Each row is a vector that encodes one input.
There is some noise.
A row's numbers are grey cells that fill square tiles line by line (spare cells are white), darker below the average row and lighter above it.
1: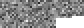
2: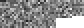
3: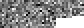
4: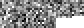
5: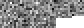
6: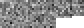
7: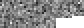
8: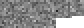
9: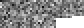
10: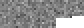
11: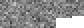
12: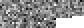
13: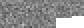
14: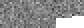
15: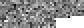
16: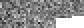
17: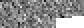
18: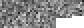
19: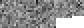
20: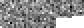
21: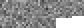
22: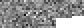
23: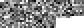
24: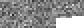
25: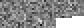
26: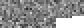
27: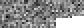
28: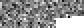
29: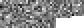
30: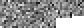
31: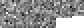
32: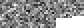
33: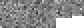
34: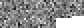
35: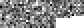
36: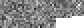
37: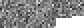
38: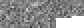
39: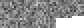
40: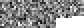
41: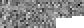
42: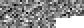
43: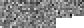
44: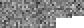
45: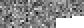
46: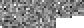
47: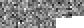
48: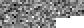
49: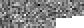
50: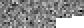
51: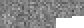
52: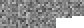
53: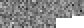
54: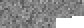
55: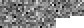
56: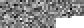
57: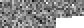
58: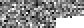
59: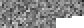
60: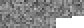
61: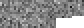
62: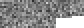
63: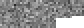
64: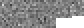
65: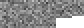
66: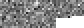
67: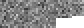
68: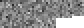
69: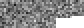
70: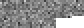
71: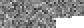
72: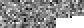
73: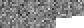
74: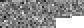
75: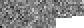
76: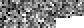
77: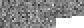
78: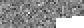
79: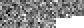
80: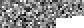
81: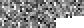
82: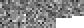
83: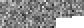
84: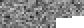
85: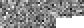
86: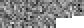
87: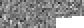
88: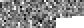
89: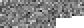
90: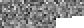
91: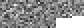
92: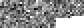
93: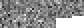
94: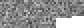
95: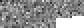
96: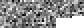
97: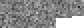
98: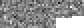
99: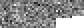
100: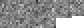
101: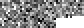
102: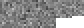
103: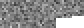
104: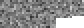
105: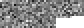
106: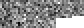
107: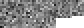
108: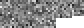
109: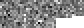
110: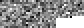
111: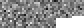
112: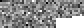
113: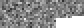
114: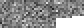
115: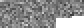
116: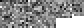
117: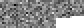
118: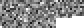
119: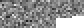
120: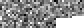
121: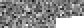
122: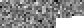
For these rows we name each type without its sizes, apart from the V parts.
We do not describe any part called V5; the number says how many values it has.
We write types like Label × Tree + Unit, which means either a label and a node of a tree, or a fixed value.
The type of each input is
(Bool × Bool × Bool + V5) × Circle + Label.
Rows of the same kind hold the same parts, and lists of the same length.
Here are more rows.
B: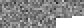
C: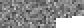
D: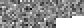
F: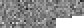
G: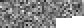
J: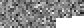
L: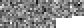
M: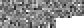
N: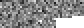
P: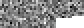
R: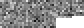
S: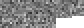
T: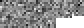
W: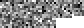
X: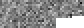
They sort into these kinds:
B, D, F, J
C, G, N, P, S, X
L, M, R, T, W

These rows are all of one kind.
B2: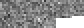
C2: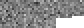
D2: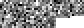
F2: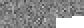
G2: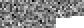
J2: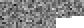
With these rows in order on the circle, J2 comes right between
D2 and G2.
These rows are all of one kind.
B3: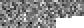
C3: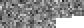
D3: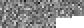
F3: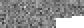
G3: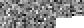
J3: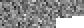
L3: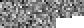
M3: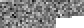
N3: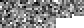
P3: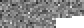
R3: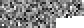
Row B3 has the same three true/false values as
G3, L3 and N3.
